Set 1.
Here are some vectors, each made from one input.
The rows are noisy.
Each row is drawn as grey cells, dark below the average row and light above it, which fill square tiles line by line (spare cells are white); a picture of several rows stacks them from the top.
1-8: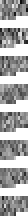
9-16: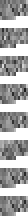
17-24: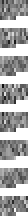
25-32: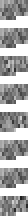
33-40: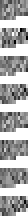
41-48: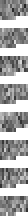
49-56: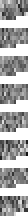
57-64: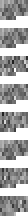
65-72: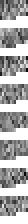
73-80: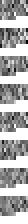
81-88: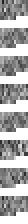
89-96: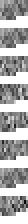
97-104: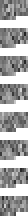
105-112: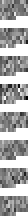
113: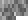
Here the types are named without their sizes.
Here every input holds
a label.
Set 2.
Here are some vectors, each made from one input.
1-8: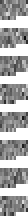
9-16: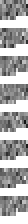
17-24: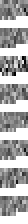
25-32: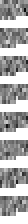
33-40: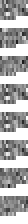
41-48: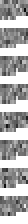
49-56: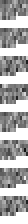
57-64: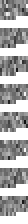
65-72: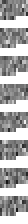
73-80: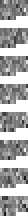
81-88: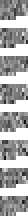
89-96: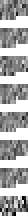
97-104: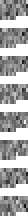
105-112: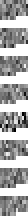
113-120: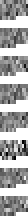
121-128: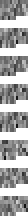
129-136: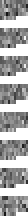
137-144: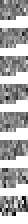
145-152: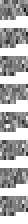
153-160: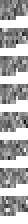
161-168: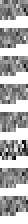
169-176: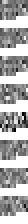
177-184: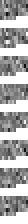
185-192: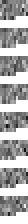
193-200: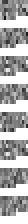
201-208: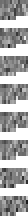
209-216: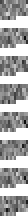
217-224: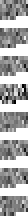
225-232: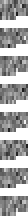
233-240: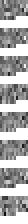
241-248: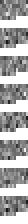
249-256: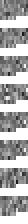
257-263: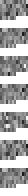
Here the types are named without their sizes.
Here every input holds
either a fixed value, or four true/false values.
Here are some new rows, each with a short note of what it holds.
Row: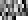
a fixed value
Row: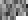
four true/false values
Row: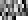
a fixed value
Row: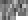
four true/false values
